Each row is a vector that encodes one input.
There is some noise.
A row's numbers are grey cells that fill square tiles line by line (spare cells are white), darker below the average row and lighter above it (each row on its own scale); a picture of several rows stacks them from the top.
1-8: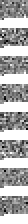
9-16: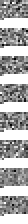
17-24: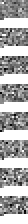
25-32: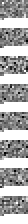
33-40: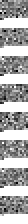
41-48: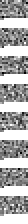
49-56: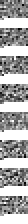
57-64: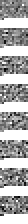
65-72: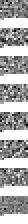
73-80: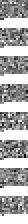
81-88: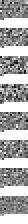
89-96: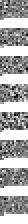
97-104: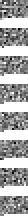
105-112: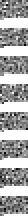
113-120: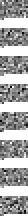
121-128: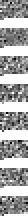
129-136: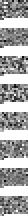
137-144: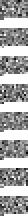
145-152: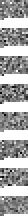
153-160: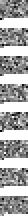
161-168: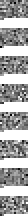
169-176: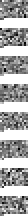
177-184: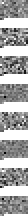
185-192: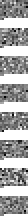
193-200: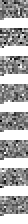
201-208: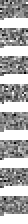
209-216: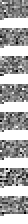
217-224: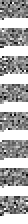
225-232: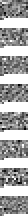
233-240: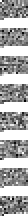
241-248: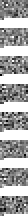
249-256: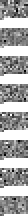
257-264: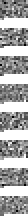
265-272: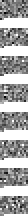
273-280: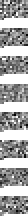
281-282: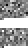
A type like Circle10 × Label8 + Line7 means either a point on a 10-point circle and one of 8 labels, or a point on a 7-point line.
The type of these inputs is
(Bool × Bool × Bool × Bool × Bool + Unit) × Line9 + Line10.
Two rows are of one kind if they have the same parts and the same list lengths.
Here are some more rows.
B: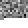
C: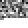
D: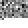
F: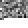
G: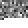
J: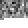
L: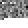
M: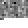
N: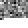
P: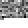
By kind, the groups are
B, C, F, P
D, G, J, L
M, N

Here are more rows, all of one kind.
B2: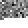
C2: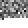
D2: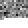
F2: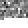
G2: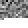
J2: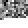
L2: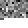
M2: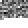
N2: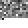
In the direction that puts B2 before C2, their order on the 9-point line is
N2, G2, M2, D2, B2, C2, F2, J2, L2.
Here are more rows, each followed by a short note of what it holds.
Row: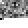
a point on a 9-point line
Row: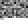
a point on a 9-point line and five true/false values
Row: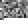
a point on a 10-point line
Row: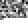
a point on a 10-point line
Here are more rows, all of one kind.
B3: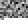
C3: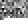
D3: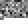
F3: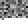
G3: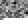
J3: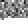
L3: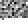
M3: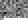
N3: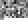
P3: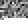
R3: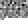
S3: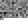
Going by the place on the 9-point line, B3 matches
L3 and R3.
